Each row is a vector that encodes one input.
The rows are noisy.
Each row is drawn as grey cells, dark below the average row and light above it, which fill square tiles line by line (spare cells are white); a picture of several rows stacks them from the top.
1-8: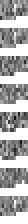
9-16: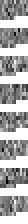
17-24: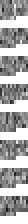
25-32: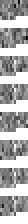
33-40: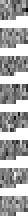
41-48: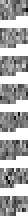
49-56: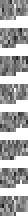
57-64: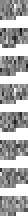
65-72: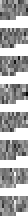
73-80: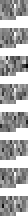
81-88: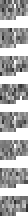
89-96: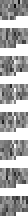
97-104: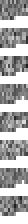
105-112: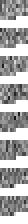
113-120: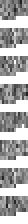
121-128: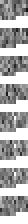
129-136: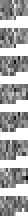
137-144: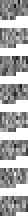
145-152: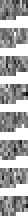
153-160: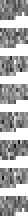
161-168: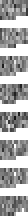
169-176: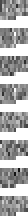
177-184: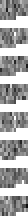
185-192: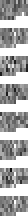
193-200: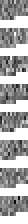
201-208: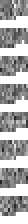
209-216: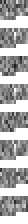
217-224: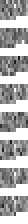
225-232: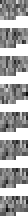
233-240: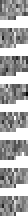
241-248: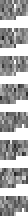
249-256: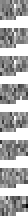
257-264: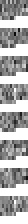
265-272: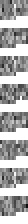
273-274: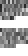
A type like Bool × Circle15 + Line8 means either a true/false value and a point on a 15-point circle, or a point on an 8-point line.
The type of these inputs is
Bool × Label5 + Label11.
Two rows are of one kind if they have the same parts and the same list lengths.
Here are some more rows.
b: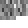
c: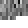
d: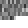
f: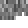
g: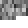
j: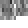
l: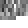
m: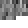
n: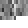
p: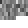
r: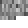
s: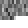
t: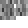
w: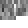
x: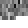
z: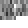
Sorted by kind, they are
b, j, l, n, t, w, z
c, d, f, g, m, p, r, s, x

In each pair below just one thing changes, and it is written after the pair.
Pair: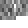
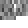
the true/false value
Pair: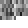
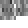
the label
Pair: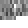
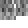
the label
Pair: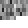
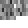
the true/false value
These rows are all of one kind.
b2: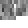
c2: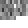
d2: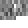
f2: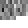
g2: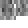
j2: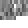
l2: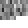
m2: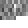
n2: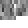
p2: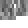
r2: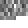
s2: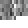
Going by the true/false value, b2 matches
f2, l2, m2 and n2.
